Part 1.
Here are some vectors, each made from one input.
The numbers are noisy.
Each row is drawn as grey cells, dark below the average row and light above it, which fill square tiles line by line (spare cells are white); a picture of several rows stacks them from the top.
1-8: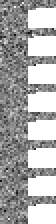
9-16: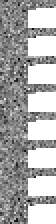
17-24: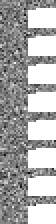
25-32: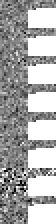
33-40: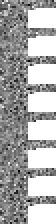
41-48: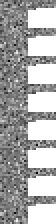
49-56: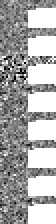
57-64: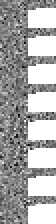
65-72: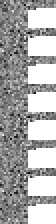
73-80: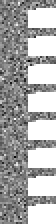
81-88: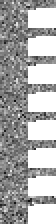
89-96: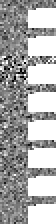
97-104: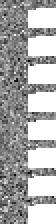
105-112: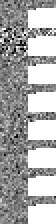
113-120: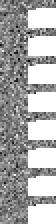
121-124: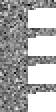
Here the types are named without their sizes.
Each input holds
a list of points on a line.
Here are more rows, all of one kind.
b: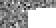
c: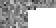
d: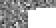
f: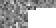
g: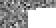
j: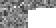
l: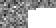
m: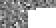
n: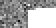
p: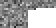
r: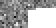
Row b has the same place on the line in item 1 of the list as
d, g, m and n.
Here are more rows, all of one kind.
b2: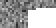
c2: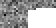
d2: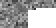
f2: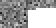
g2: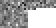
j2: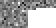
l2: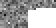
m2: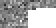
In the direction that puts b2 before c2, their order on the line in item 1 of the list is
f2, j2, g2, m2, b2, d2, l2, c2.
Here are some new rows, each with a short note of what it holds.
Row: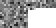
a list of one item
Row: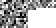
the empty list
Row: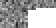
a list of three items
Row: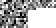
the empty list
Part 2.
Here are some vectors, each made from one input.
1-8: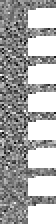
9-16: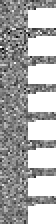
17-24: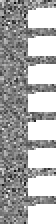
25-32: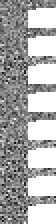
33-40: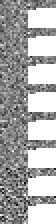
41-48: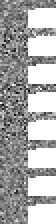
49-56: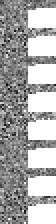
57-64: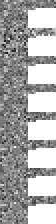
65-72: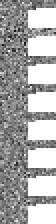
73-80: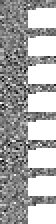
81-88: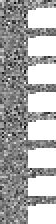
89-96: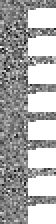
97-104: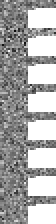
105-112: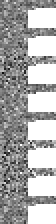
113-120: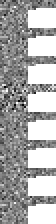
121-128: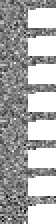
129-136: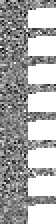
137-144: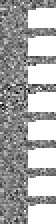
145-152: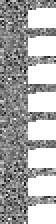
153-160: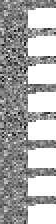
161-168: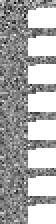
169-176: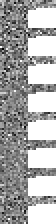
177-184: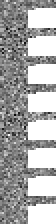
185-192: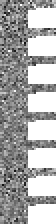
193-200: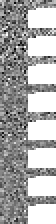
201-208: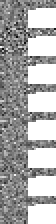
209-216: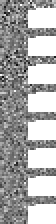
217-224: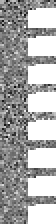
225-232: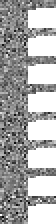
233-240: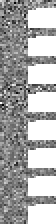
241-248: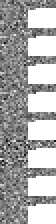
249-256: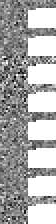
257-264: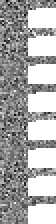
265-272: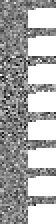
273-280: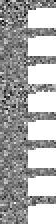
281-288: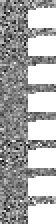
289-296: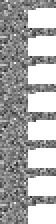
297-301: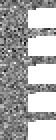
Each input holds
either a point on a 9-point line, or a list of up to two points on an 8-point line.
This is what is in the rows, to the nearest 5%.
About 30% of them hold a point on a 9-point line. The rest are lists of up to two points on an 8-point line: a few of all rows are empty, 35% hold one and 35% two.
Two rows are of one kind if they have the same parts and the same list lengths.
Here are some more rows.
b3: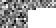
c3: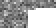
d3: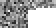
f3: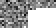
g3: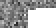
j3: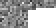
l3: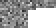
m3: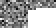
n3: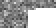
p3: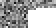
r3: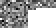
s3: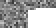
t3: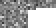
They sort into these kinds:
b3
c3, g3, n3, s3
d3, f3, m3, p3, r3
j3, l3, t3

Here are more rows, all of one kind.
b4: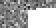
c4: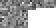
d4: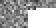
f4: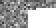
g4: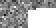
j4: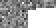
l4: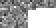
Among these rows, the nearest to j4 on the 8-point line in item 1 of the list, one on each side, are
c4 and d4.
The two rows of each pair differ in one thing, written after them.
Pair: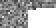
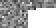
the place on the 8-point line in item 2 of the list
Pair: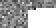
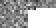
the place on the 8-point line in item 1 of the list
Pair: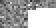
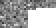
the place on the 8-point line in item 1 of the list
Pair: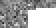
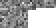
the place on the 8-point line in item 1 of the list
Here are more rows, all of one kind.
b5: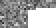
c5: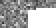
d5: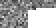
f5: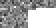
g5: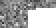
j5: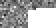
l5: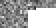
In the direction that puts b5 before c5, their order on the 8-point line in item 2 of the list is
f5, g5, b5, l5, c5, d5, j5.
